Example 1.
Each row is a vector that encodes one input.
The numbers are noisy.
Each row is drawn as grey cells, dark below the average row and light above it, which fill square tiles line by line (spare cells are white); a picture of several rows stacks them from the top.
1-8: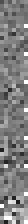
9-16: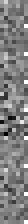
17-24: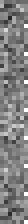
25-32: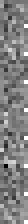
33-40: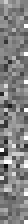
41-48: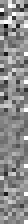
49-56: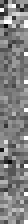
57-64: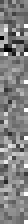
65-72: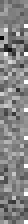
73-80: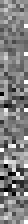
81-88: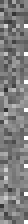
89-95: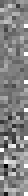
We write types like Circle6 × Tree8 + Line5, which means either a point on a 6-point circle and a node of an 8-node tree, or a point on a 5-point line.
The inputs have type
Bool × Tree7.
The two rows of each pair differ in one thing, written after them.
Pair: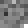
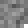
the node of the tree
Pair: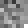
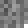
the node of the tree
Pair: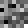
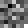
the node of the tree
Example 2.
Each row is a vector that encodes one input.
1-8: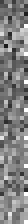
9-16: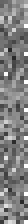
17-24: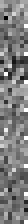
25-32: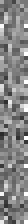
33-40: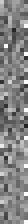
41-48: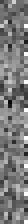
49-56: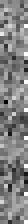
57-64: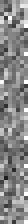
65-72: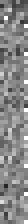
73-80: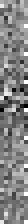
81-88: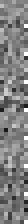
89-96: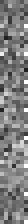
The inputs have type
Label8 + Line7.
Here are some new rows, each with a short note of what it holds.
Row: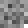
one of 8 labels
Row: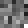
a point on a 7-point line
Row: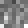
a point on a 7-point line
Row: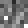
a point on a 7-point line
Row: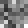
a point on a 7-point line
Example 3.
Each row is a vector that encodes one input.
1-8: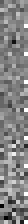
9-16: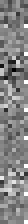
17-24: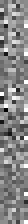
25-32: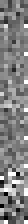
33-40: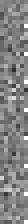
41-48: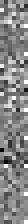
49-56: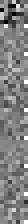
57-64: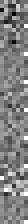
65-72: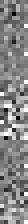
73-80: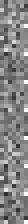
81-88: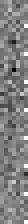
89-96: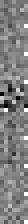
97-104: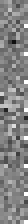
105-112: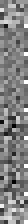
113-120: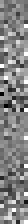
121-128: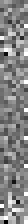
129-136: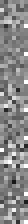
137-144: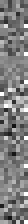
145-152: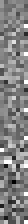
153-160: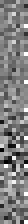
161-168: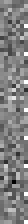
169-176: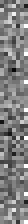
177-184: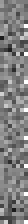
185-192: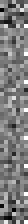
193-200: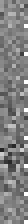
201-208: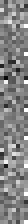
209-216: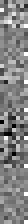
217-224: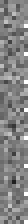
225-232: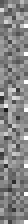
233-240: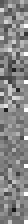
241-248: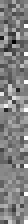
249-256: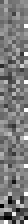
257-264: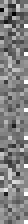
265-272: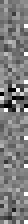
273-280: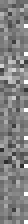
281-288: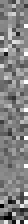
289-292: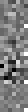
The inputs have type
Bool × Tree7.
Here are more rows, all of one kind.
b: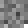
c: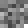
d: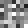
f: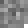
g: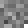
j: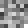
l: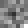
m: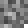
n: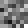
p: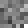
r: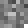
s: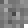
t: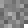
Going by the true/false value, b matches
c and l.
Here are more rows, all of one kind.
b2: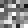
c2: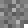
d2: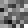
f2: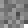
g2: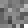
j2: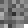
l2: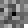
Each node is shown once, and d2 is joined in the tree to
g2.
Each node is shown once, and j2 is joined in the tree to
c2 and l2.
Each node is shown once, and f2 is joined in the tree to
b2 and c2.
